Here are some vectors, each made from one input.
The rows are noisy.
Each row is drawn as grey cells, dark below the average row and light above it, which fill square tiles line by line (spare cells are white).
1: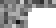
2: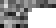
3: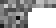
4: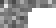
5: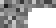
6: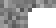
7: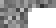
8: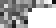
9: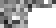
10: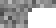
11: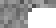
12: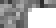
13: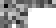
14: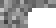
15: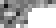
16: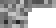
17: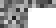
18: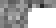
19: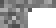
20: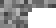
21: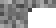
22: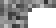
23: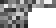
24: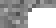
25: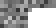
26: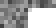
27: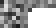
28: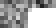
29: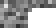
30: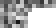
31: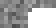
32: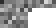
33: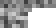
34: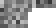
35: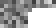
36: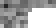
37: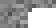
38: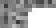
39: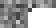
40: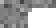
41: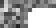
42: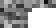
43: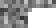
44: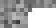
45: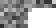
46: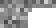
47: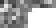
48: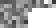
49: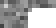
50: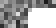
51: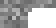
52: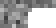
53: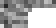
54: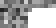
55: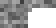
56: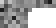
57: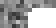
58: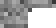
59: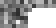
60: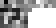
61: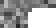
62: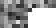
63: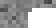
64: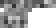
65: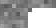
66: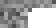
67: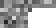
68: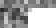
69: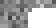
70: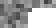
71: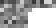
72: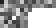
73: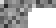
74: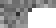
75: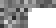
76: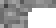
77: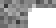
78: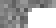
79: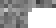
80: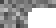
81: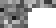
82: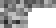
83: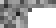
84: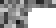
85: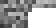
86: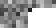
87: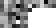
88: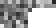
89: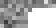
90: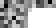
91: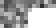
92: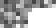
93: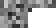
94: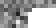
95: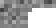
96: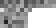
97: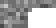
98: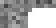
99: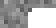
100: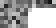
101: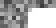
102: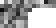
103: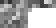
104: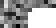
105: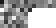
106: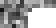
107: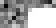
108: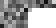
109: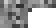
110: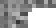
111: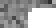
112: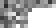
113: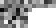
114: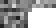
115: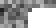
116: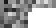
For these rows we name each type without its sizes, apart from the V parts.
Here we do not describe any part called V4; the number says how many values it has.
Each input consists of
a list of items, each a true/false value and a value of V4.
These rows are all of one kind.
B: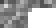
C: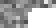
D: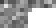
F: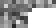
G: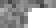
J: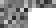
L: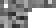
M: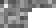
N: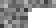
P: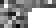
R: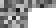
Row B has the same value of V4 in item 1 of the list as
C, F, N and P.
